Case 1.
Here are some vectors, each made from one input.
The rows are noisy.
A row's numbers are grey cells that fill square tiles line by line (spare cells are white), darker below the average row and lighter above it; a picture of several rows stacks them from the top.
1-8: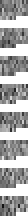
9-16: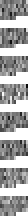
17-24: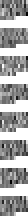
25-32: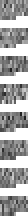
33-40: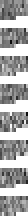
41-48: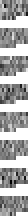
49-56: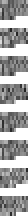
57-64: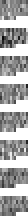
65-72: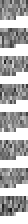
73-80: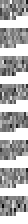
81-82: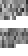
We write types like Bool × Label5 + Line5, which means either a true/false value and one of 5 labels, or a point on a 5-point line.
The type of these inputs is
Line9.
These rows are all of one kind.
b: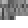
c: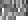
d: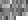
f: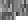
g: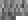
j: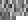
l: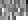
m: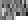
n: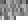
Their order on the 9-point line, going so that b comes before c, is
m, f, b, g, j, d, n, l, c.
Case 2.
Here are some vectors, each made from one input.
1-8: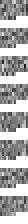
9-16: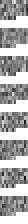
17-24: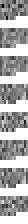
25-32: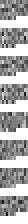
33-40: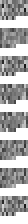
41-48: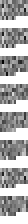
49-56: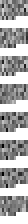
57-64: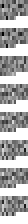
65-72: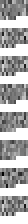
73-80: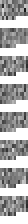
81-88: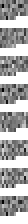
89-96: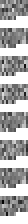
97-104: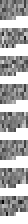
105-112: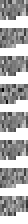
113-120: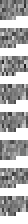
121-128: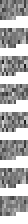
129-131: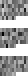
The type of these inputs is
Line7.
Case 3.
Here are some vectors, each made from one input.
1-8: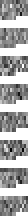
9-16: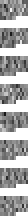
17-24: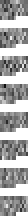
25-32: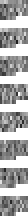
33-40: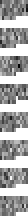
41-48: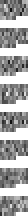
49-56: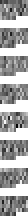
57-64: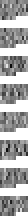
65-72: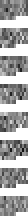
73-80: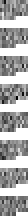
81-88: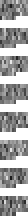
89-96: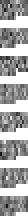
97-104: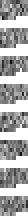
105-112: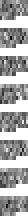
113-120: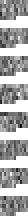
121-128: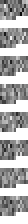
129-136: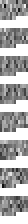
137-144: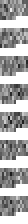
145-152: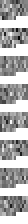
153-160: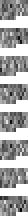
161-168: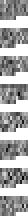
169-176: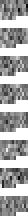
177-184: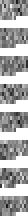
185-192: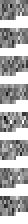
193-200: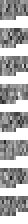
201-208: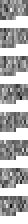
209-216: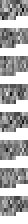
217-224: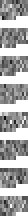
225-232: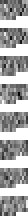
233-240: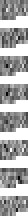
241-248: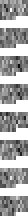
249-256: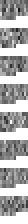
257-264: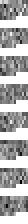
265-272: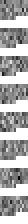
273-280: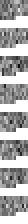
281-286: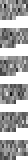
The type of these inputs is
Bool × Bool × Bool × Bool.
